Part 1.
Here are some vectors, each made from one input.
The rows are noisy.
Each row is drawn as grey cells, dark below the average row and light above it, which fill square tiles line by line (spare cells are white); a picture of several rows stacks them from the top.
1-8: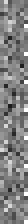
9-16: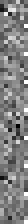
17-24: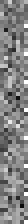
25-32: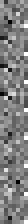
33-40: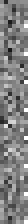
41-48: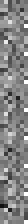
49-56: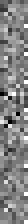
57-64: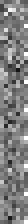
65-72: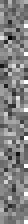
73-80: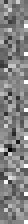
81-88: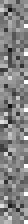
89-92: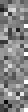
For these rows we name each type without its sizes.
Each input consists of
a point on a line.
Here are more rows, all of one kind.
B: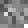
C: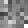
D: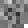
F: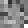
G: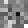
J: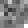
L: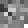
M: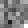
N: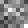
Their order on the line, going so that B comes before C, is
L, B, N, M, J, D, G, C, F.
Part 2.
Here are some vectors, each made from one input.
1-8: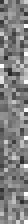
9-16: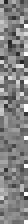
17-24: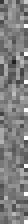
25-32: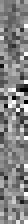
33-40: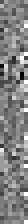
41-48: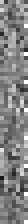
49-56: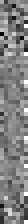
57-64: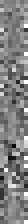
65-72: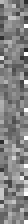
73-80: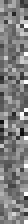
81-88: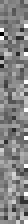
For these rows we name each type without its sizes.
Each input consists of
four true/false values.
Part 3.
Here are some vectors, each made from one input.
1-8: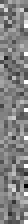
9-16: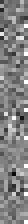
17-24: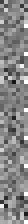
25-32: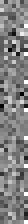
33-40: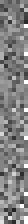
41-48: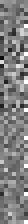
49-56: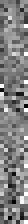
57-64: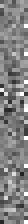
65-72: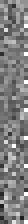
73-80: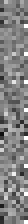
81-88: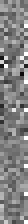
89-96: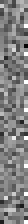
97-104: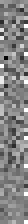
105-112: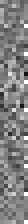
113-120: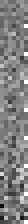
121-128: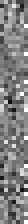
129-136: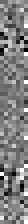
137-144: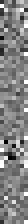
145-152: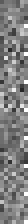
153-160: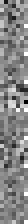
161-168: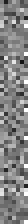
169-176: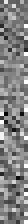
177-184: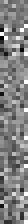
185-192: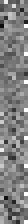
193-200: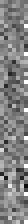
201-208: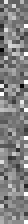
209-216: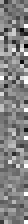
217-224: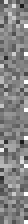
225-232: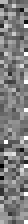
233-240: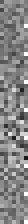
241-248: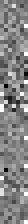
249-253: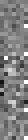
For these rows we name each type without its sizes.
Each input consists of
a point on a line.
